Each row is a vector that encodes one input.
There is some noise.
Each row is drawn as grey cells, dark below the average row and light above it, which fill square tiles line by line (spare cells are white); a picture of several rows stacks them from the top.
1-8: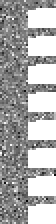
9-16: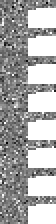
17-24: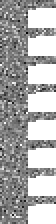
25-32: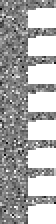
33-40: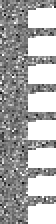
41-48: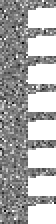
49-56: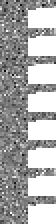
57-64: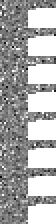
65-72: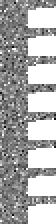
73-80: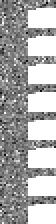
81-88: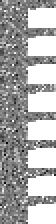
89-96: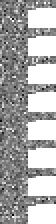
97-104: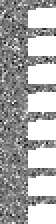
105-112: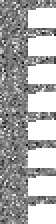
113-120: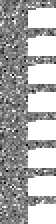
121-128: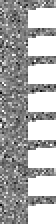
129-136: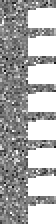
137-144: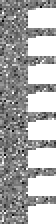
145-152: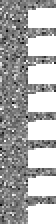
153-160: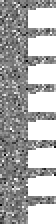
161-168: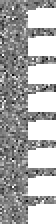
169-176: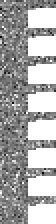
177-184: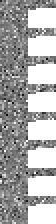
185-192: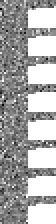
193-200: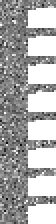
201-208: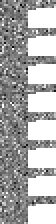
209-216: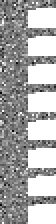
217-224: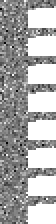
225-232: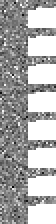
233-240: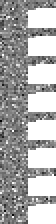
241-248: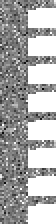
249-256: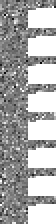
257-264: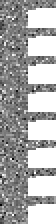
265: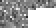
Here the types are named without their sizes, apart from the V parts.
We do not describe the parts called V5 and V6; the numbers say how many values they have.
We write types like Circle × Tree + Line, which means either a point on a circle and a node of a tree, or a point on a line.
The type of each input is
Bool × Circle × Circle + List(V6) × V5.
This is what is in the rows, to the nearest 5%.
About 30% of them hold a point on each of two circles and a true/false value. The rest hold a value of V5, together with a list of values of V6.
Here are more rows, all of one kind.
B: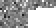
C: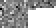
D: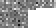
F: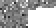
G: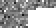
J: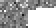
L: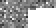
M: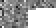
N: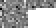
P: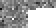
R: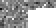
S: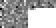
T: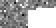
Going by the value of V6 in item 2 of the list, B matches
F, L, R and S.
